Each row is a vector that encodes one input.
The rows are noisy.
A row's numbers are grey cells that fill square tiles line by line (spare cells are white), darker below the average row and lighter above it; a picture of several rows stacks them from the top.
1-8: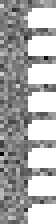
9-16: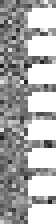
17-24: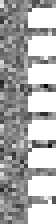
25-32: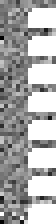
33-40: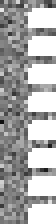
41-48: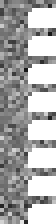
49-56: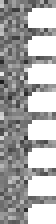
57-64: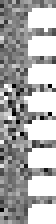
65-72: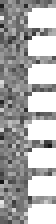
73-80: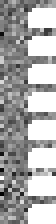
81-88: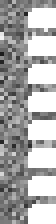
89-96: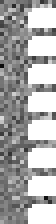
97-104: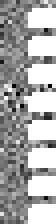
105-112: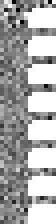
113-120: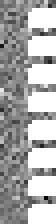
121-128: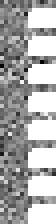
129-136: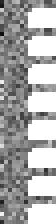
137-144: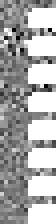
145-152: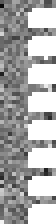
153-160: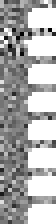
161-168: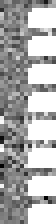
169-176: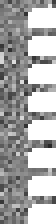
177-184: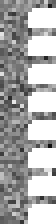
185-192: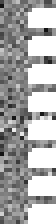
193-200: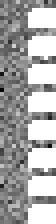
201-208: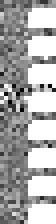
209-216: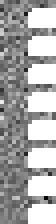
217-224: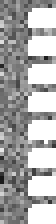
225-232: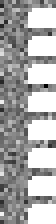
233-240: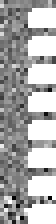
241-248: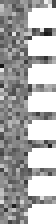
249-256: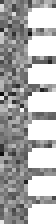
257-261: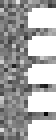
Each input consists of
either a fixed value, or two labels (each one of 6).
